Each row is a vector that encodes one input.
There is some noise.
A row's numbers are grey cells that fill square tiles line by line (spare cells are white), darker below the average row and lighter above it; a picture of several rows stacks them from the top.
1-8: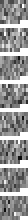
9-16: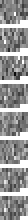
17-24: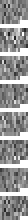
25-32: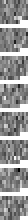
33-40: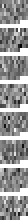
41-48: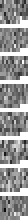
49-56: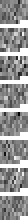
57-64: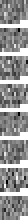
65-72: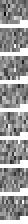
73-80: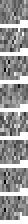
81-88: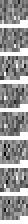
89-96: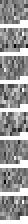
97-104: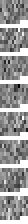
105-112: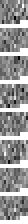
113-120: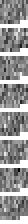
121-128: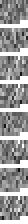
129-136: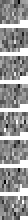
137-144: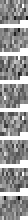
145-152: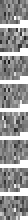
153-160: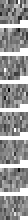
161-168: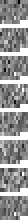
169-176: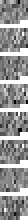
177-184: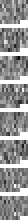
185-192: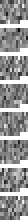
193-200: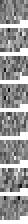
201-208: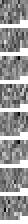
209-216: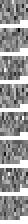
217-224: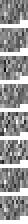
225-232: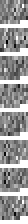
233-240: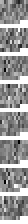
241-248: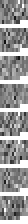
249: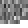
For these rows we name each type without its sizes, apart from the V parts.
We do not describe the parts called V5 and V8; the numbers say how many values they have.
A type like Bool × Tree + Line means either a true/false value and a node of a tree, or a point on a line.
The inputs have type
Bool × Label + (Line + V5) × V8.
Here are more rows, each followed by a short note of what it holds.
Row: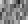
a point on a line and a value of V8
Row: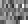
a label and a true/false value
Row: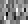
a label and a true/false value
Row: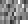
a label and a true/false value
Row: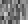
a value of V5 and a value of V8
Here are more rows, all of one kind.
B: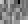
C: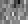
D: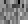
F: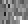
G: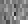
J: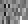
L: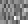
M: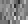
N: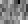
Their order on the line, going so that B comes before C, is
B, N, D, C, M, G, L, F, J.
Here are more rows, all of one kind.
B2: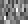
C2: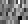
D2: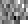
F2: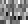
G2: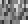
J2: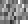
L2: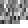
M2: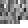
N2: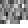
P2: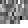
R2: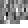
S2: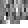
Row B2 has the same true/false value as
C2, G2, N2 and P2.
